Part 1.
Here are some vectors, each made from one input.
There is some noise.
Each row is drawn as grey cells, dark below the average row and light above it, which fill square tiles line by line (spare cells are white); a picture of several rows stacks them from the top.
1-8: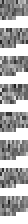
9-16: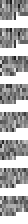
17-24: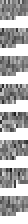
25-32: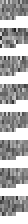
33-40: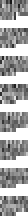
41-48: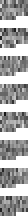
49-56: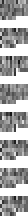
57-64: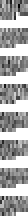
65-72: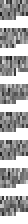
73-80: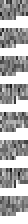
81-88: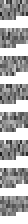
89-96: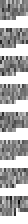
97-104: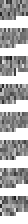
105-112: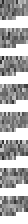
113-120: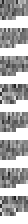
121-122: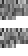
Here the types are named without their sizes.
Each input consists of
a point on a line.
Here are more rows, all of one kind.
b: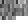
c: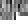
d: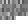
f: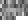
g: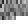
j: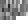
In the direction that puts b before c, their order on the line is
f, d, j, b, g, c.
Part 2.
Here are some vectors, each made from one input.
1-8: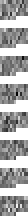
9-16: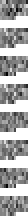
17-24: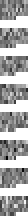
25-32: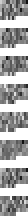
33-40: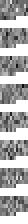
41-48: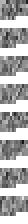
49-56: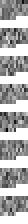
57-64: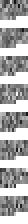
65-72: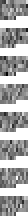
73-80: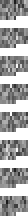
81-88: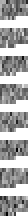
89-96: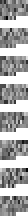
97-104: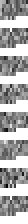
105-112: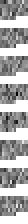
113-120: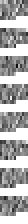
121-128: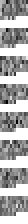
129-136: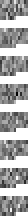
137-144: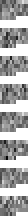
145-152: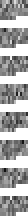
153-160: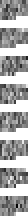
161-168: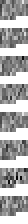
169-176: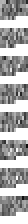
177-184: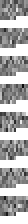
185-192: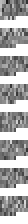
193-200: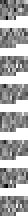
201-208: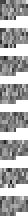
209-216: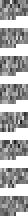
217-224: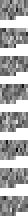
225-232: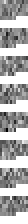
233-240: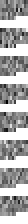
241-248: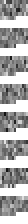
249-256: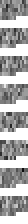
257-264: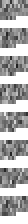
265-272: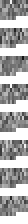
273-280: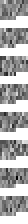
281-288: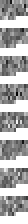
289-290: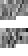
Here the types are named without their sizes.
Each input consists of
four true/false values.
